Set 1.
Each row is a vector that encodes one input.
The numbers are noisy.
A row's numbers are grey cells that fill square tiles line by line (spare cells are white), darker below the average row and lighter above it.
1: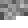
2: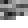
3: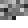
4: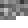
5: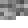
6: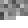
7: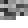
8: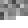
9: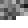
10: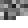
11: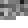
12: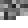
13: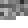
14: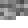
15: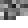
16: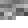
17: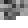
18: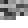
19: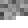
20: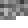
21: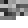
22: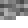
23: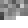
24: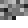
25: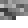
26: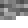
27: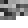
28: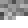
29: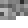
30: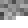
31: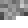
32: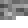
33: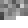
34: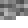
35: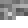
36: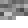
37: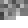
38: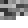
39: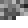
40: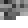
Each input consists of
either a point on each of two 3-point lines, or a point on a 5-point line.
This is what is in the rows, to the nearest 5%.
About 40% of them hold a point on each of two 3-point lines. The rest hold a point on a 5-point line.
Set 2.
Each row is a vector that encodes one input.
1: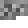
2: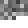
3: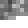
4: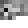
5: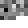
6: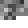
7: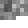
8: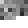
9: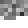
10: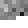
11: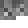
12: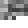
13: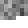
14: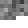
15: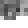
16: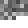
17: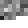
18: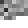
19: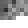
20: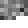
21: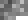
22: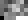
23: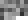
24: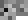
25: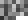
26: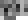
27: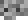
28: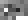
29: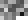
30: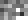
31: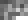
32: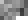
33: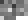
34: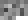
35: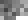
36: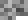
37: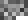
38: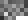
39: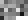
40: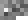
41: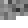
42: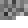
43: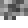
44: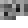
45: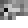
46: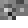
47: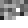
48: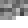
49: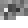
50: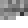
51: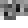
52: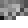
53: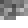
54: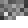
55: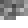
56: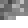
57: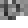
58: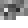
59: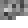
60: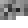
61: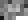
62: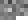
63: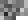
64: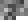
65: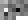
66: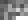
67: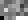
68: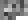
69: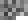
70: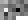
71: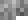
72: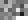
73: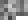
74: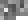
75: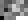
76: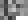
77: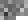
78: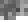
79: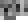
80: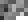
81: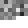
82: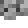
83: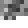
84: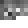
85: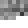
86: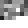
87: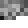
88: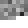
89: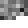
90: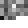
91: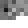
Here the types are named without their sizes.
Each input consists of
a node of a tree and four true/false values.
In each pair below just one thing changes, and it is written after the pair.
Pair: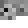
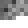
the node of the tree
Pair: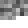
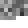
one of the four true/false values
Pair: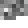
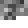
the node of the tree
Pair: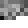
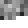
the node of the tree
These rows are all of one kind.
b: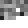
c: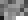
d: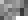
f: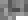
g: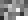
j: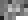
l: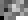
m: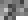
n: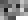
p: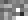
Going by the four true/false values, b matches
g, j and l.
